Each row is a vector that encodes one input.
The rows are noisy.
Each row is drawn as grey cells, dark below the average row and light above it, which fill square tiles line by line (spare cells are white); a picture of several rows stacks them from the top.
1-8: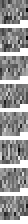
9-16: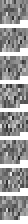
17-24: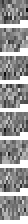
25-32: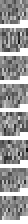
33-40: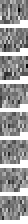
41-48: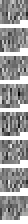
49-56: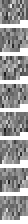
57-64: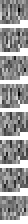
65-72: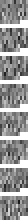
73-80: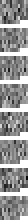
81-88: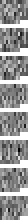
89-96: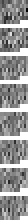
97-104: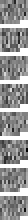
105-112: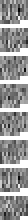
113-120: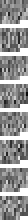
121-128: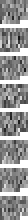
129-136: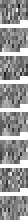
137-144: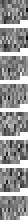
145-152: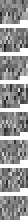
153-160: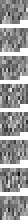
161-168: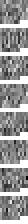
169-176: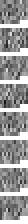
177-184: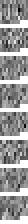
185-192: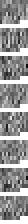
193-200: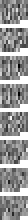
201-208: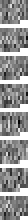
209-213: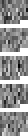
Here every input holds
either a point on a 9-point line and three true/false values, or a point on a 12-point line.
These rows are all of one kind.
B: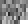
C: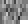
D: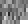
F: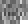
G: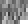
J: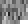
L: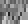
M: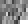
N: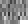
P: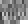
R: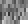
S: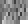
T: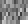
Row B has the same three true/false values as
D, G, R and S.
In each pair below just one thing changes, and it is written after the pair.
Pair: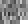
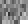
one of the three true/false values
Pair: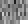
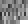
the place on the 9-point line
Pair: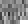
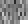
the place on the 9-point line
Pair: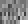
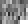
one of the three true/false values
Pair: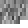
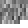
one of the three true/false values
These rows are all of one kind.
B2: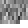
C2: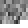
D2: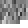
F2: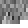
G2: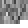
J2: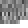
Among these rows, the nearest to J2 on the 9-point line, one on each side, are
C2 and F2.
